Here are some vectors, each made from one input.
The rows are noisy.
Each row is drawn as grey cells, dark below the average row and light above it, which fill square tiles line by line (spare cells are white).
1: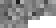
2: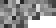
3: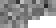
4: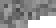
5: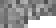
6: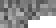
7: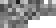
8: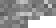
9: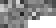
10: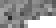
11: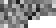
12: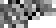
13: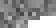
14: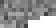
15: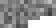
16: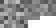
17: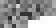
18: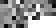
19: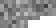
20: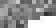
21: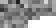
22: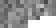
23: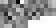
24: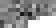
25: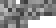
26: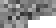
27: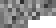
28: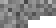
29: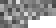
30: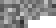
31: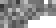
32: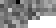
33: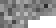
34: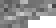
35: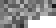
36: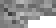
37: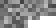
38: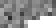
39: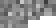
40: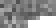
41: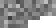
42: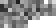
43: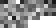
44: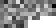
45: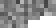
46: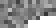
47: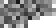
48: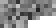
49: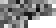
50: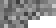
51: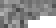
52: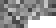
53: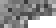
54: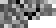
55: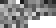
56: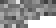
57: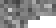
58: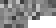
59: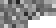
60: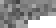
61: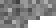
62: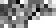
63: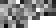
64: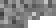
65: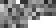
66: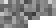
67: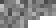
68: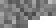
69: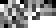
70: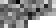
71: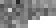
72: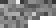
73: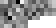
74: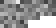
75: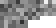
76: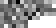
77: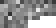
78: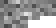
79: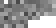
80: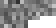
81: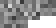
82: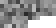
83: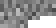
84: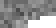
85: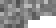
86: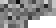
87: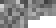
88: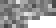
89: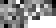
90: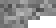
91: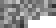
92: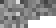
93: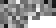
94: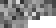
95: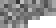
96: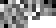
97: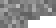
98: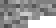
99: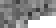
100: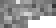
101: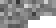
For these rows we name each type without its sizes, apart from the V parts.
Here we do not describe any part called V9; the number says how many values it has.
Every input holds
a value of V9, together with either a label, or a node of a tree.
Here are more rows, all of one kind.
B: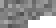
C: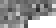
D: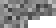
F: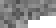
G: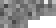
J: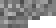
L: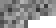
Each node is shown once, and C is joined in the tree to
F and L.
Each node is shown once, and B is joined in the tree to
F and J.
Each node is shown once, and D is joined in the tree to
F and G.
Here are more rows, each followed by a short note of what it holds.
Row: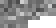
a label and a value of V9
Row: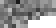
a node of a tree and a value of V9
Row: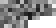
a node of a tree and a value of V9
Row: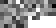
a label and a value of V9
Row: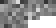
a label and a value of V9
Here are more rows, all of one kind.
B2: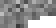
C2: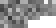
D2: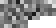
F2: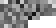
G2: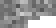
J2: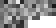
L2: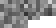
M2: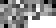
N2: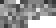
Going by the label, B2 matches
D2 and G2.
